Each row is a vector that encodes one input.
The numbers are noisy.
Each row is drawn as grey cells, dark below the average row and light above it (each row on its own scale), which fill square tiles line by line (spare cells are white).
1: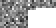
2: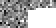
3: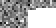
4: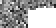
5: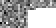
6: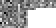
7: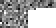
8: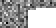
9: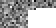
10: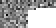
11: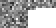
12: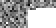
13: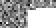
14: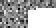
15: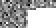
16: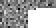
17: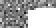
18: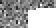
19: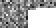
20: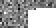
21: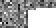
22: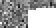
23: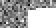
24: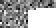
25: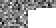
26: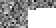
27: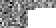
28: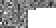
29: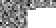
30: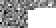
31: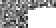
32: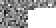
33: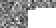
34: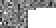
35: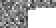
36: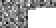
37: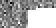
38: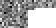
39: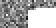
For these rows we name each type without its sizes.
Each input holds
a node of a tree.
